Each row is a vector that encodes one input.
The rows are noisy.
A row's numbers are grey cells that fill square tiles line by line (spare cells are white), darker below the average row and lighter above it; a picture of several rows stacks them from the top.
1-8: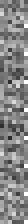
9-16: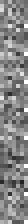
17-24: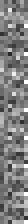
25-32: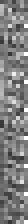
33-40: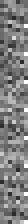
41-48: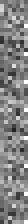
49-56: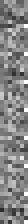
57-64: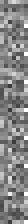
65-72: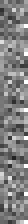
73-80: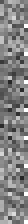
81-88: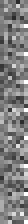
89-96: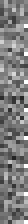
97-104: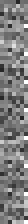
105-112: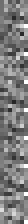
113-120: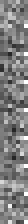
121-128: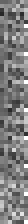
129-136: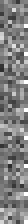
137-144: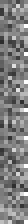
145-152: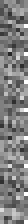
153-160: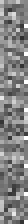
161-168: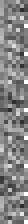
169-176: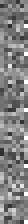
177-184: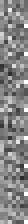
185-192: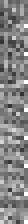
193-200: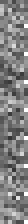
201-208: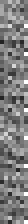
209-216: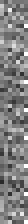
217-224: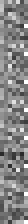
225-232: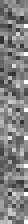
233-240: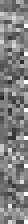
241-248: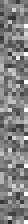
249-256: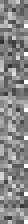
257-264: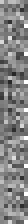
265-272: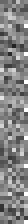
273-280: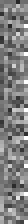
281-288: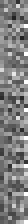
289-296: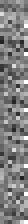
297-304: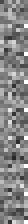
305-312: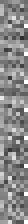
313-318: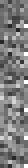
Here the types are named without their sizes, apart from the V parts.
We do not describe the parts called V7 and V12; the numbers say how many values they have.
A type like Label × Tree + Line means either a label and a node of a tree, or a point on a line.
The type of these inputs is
(Bool × Circle + Unit) × V7 + Tree × V12.
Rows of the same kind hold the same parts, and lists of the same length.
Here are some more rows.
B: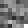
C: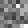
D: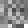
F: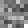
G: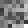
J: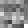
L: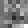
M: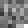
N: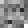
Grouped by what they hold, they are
B
C, G, L, M
D, F, J, N

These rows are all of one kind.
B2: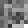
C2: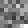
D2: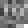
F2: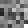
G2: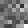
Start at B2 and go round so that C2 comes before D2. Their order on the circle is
B2, C2, D2, G2, F2.
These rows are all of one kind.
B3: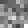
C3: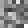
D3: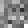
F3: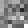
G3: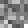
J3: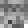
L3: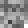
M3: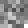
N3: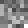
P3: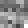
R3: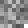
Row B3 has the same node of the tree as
J3, L3, M3 and P3.
